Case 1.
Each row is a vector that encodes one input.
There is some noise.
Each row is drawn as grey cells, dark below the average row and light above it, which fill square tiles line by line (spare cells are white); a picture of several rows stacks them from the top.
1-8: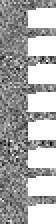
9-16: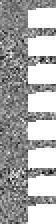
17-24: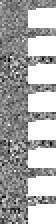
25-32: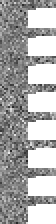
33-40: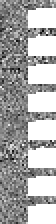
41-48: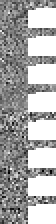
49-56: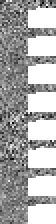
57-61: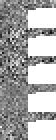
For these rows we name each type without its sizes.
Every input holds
either a point on a line, or a node of a tree.
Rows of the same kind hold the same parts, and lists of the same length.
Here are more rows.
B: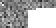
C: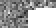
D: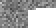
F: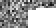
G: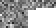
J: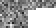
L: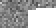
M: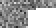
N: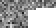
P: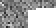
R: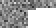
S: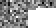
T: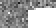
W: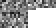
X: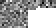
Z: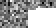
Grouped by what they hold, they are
B, C, D, G, J, L, M, N, P, R, T
F, S, W, X, Z

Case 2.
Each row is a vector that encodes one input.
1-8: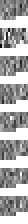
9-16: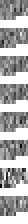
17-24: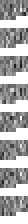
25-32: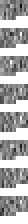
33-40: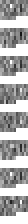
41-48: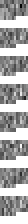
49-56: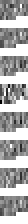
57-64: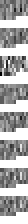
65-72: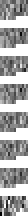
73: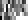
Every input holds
either a fixed value, or one of 8 labels and a true/false value.
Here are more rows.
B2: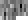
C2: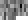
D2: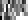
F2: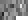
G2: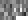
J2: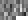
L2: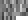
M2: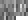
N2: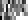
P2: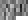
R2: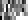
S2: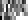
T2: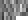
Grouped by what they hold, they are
B2, C2, F2, G2, J2, L2, M2, P2, T2
D2, N2, R2, S2

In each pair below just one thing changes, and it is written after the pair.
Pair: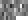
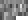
the label
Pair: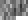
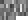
the true/false value
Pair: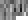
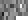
the true/false value
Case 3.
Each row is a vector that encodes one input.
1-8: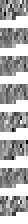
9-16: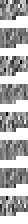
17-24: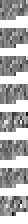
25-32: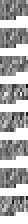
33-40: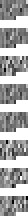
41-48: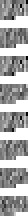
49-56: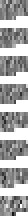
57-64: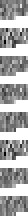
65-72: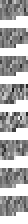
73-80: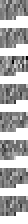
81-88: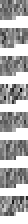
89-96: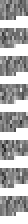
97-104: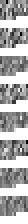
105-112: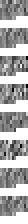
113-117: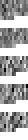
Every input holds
either a point on an 11-point circle, or a point on a 9-point line.
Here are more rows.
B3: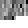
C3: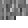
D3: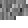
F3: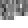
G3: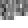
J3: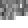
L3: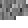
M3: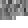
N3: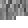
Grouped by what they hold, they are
B3
C3, D3, F3, G3, J3, L3, M3, N3

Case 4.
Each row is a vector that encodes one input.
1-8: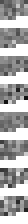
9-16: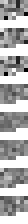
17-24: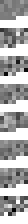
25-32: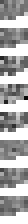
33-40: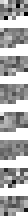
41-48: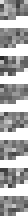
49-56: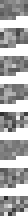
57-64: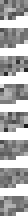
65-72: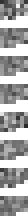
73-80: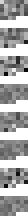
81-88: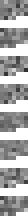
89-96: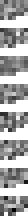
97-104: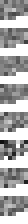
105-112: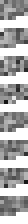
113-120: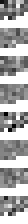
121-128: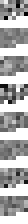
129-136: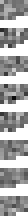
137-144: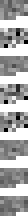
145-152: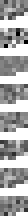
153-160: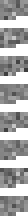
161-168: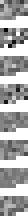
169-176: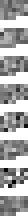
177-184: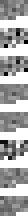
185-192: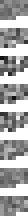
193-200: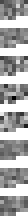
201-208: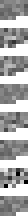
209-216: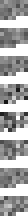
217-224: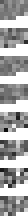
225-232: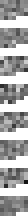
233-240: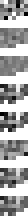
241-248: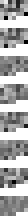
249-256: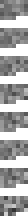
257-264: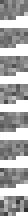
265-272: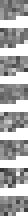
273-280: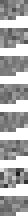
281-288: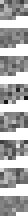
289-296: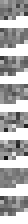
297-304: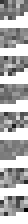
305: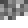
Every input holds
a point on a 5-point line and a true/false value.
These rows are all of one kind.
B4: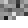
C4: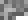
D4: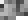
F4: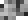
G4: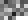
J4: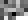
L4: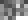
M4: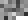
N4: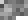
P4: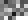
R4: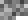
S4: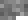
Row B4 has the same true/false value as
L4, M4 and S4.
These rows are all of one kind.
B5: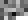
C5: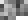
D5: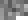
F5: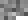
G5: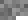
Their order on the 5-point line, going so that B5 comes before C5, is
B5, G5, C5, F5, D5.
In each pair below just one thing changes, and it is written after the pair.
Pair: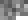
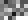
the true/false value
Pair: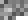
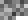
the place on the 5-point line
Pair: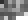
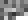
the true/false value
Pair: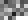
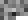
the place on the 5-point line
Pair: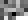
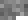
the true/false value
